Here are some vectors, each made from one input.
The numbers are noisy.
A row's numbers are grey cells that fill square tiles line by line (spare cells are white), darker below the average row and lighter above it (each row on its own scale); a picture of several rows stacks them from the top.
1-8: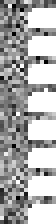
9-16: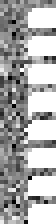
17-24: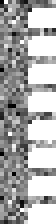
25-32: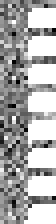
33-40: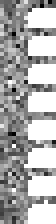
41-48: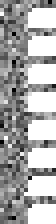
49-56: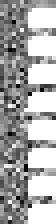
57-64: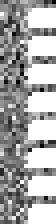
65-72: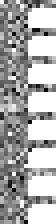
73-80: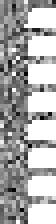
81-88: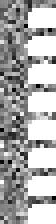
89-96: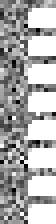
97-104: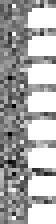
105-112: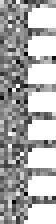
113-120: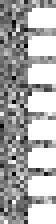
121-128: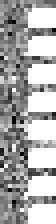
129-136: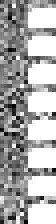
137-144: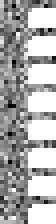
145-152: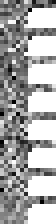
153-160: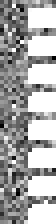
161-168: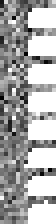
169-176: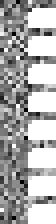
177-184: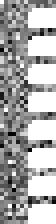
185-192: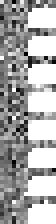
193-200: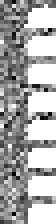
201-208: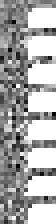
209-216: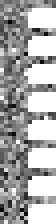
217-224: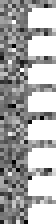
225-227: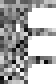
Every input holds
a point on a 7-point line, together with either a point on an 11-point circle, or a node of an 8-node tree.
